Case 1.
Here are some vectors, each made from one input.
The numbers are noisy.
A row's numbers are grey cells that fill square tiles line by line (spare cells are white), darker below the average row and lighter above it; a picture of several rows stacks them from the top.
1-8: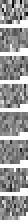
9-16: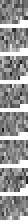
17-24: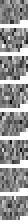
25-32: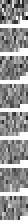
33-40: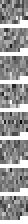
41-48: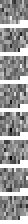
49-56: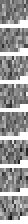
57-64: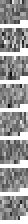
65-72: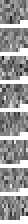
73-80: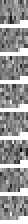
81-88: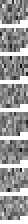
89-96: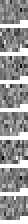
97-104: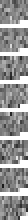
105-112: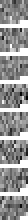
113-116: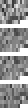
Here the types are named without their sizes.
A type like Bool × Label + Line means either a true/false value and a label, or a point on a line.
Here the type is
(Bool × Bool × Bool + Unit) × Tree.
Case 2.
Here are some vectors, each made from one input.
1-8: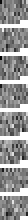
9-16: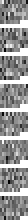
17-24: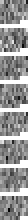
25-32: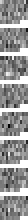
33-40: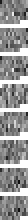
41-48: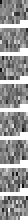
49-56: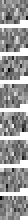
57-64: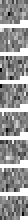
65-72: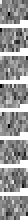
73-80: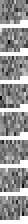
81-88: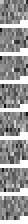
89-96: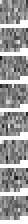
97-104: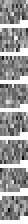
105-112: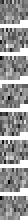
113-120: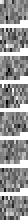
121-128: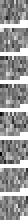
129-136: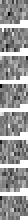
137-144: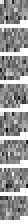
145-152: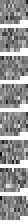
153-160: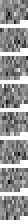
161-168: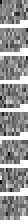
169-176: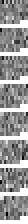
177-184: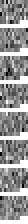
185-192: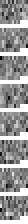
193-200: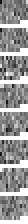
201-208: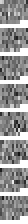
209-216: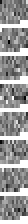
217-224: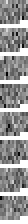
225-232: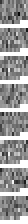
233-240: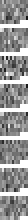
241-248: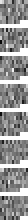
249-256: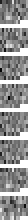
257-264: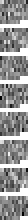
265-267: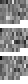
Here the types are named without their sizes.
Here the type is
Circle + Line.
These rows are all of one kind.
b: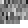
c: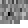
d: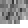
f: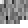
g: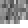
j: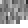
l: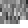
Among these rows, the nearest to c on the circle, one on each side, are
d and f.
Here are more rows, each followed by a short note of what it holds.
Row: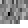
a point on a circle
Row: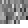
a point on a circle
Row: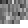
a point on a line
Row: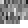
a point on a circle
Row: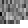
a point on a line
